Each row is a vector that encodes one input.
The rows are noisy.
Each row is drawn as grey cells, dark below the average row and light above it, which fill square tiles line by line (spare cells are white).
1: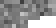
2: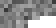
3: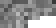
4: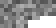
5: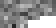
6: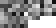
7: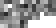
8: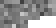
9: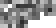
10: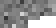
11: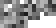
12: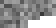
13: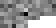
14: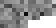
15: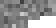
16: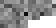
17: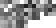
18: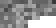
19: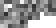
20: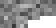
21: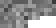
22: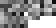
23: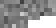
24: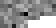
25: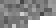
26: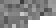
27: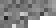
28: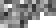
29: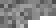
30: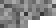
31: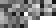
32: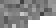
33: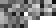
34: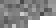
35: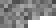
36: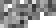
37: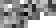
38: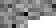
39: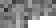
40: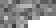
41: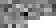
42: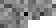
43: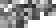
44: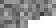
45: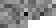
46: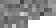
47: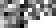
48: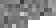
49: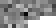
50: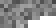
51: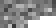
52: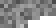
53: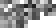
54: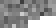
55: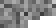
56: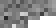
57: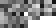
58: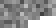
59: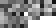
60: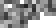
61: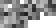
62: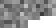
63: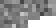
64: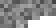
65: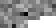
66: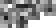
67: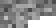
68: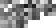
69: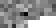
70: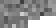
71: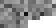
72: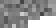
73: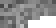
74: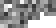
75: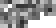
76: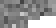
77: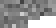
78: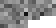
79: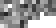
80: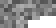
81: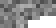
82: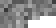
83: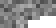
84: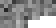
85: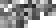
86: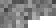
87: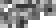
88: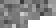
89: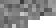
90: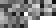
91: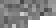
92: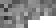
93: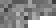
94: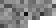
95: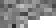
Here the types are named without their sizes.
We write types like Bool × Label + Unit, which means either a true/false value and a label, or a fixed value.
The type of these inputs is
Bool × List(Line).
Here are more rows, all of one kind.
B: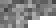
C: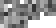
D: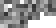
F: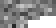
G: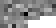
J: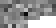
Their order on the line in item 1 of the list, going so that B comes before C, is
D, B, C, F, G, J.
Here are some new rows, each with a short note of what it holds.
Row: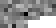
a true/false value, together with a list of two items
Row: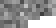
a true/false value, together with a list of one item
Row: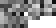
a true/false value, together with the empty list
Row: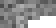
a true/false value, together with a list of two items
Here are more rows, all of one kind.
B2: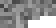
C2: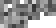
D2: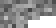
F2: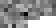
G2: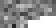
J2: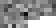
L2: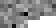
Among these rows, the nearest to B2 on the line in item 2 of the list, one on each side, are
C2 and L2.
